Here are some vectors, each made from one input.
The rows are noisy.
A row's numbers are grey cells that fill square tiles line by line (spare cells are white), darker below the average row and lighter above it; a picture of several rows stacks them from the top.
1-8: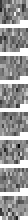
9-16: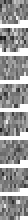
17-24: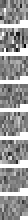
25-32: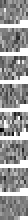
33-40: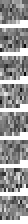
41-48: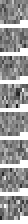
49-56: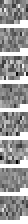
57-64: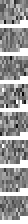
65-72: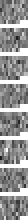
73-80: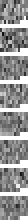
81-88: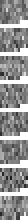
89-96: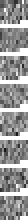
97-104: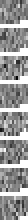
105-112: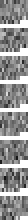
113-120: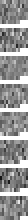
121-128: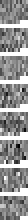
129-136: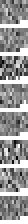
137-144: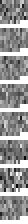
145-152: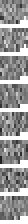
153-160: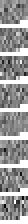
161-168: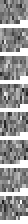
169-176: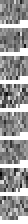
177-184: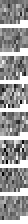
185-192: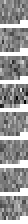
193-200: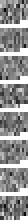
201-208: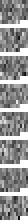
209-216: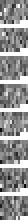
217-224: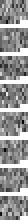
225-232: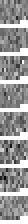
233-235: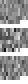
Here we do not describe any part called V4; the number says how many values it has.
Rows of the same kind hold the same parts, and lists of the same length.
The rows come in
5 kinds.
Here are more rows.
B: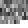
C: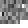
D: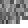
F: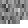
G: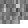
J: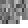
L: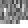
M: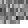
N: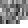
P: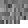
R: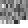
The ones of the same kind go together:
B, P
C, G, L, R
D, J
F, M
N

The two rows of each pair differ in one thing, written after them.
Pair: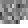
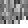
the place on the 9-point circle
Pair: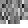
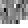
the place on the 9-point circle
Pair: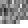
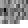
the place on the 9-point circle
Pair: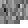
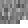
the place on the 9-point circle
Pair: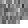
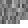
the place on the 9-point circle
